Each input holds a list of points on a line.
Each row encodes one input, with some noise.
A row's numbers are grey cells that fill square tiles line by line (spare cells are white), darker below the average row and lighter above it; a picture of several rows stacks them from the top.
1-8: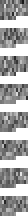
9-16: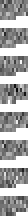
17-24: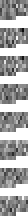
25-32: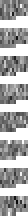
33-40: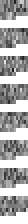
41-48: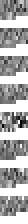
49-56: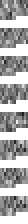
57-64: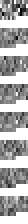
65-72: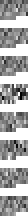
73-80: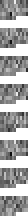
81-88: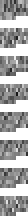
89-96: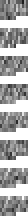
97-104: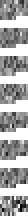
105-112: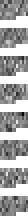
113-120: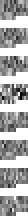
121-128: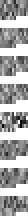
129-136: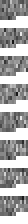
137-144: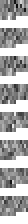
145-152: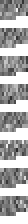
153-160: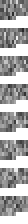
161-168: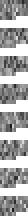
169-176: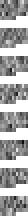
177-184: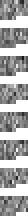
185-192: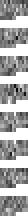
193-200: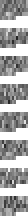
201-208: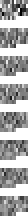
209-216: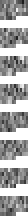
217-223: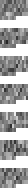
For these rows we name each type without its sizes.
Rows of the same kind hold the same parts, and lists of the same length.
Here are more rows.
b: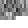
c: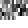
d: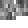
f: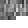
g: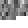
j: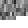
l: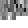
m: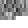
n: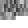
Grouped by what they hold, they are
b, l, m, n
c
d
f, g, j

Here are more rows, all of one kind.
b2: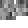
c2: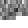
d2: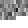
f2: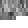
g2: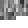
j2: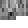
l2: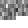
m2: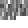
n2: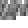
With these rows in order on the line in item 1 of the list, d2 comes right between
j2 and l2.
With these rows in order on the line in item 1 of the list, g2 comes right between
b2 and j2.
